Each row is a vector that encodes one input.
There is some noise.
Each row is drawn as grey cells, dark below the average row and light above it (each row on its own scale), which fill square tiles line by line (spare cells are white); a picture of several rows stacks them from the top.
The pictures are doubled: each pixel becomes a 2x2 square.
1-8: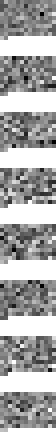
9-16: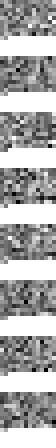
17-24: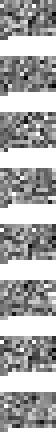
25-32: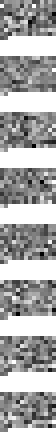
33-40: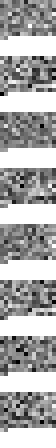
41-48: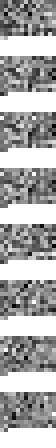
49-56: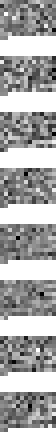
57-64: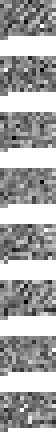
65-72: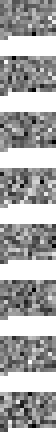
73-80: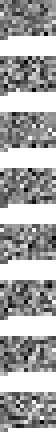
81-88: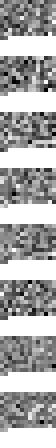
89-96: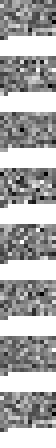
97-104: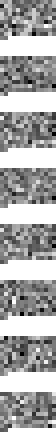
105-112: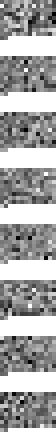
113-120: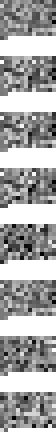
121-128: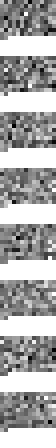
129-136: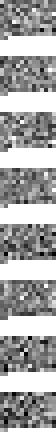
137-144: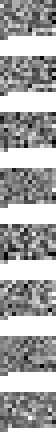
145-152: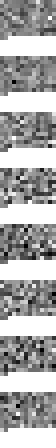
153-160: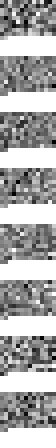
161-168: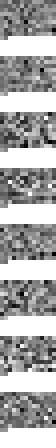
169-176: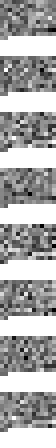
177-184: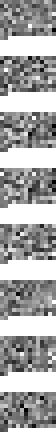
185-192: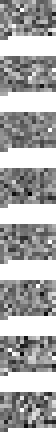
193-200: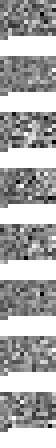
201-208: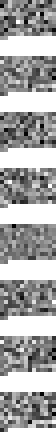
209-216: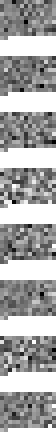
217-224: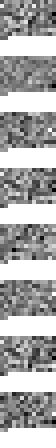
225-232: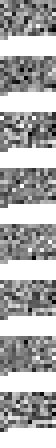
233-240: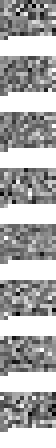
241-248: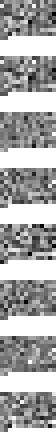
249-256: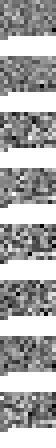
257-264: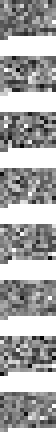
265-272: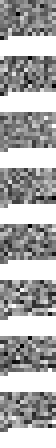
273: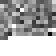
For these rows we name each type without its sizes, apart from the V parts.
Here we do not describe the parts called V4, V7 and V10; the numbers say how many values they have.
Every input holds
either a label, a true/false value, a value of V4, a value of V7 and a value of V10, or a point on a line.
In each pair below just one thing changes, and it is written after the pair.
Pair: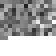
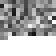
the true/false value
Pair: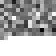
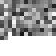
the value of V7
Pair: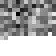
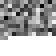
the value of V4
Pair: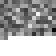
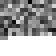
the true/false value
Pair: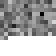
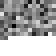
the value of V10
